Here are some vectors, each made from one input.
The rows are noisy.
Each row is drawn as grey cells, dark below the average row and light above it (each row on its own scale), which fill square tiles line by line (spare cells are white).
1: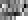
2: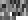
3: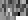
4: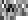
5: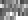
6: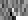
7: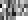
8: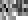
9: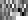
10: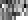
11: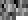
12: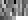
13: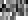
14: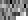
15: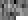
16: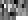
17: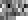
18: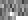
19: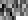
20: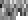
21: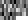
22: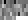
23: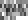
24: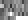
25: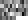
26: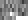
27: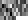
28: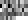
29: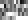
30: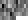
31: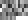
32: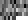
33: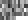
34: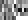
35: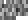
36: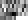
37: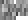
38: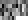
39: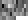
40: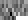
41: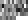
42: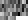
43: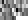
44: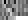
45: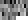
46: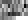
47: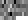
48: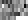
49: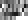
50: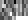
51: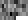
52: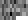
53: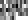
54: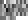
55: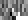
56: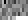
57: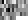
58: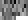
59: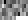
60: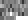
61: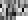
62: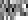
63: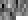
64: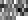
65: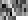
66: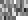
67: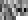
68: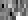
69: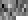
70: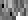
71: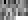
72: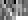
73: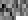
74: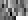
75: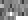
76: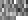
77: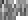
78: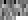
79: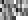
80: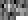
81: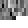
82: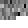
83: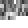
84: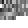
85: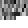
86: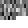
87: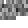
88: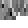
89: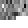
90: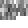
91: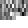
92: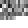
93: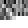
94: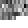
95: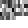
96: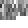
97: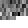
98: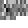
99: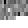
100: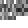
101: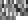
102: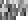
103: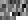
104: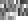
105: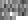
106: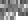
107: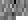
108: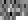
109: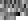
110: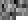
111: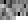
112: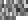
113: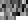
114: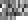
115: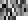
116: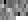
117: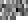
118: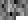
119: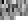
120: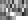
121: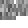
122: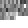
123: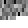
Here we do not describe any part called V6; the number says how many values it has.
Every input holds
a node of an 8-node tree, together with either a point on a 4-point line and a true/false value, or a value of V6.
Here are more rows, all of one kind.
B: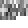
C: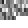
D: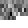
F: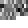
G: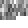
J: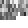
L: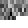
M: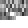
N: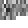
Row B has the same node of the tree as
G and J.
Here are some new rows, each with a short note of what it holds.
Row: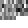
a point on a 4-point line, a node of an 8-node tree and a true/false value
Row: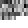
a node of an 8-node tree and a value of V6
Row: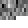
a point on a 4-point line, a node of an 8-node tree and a true/false value
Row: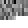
a node of an 8-node tree and a value of V6
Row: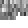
a point on a 4-point line, a node of an 8-node tree and a true/false value
